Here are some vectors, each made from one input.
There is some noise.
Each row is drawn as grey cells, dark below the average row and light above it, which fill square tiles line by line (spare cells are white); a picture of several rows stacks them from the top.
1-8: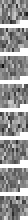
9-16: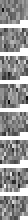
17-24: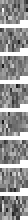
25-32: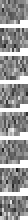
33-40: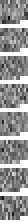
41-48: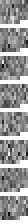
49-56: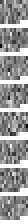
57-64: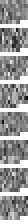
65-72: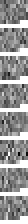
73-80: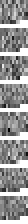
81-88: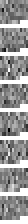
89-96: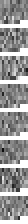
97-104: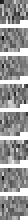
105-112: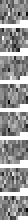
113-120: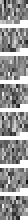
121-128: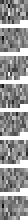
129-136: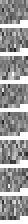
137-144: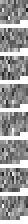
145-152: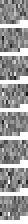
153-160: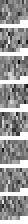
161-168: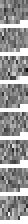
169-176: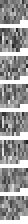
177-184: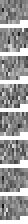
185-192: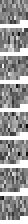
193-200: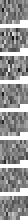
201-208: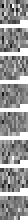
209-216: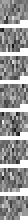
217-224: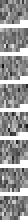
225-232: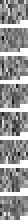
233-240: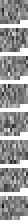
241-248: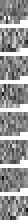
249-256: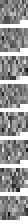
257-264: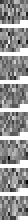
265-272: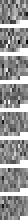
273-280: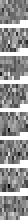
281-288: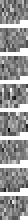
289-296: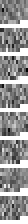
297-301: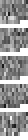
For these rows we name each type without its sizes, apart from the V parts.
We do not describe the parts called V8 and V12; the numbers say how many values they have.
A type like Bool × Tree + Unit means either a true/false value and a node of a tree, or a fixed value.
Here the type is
Bool × Bool × Bool × Bool + (Tree + Unit) × V8 × V12.
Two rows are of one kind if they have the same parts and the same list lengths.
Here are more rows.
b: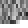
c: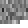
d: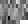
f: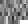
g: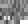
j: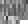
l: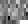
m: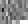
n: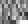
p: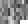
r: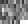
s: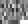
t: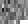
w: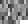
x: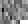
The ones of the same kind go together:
b, d, f, l, n, r, s, w
c, m, t, x
g, j, p

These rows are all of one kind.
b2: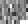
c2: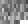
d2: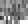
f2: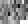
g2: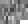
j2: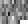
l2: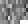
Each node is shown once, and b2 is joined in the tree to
d2.
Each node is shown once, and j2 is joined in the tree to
f2 and g2.
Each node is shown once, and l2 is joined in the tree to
c2.
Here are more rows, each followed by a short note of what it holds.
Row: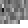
a value of V8 and a value of V12
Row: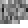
a value of V8 and a value of V12
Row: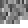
four true/false values
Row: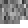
four true/false values
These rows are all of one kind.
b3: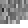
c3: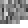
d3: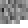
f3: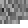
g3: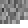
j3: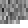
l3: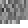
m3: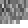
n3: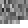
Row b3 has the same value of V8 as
c3 and g3.
